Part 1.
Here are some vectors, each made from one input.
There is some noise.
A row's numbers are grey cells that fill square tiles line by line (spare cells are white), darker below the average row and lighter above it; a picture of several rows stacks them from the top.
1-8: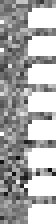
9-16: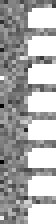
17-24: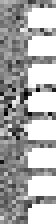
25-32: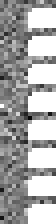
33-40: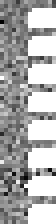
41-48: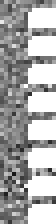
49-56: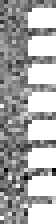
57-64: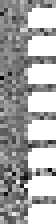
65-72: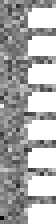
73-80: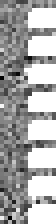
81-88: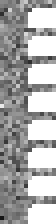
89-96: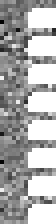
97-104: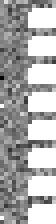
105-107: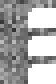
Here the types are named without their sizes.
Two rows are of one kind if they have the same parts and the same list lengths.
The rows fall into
3 kinds.
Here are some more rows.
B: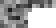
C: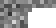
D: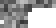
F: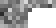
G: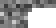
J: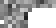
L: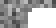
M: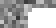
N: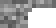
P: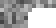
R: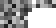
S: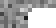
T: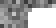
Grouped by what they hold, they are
B, C, D, G, J, T
F, L, M, N, P, S
R

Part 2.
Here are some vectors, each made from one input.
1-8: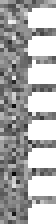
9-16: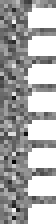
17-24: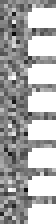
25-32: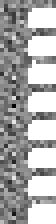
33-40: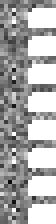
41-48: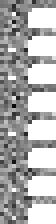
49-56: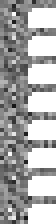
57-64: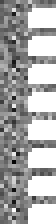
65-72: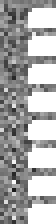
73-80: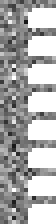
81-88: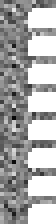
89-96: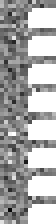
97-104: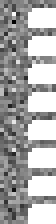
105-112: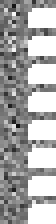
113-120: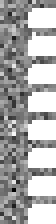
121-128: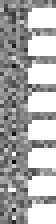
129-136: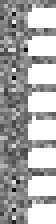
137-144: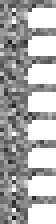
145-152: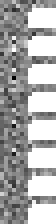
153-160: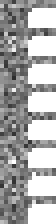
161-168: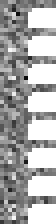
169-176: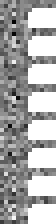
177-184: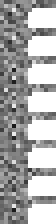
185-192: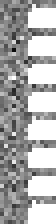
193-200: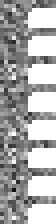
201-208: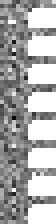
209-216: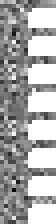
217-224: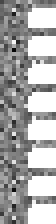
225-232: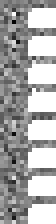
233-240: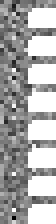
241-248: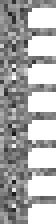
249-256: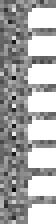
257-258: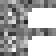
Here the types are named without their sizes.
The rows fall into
2 kinds.
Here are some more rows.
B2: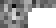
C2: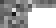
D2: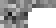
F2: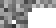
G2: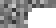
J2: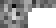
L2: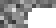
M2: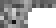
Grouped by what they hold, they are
B2, C2, J2, L2, M2
D2, F2, G2

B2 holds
a point on a line.
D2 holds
a point on a circle and a point on a line.
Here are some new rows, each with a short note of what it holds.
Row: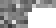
a point on a circle and a point on a line
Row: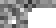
a point on a circle and a point on a line
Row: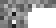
a point on a line
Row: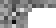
a point on a circle and a point on a line
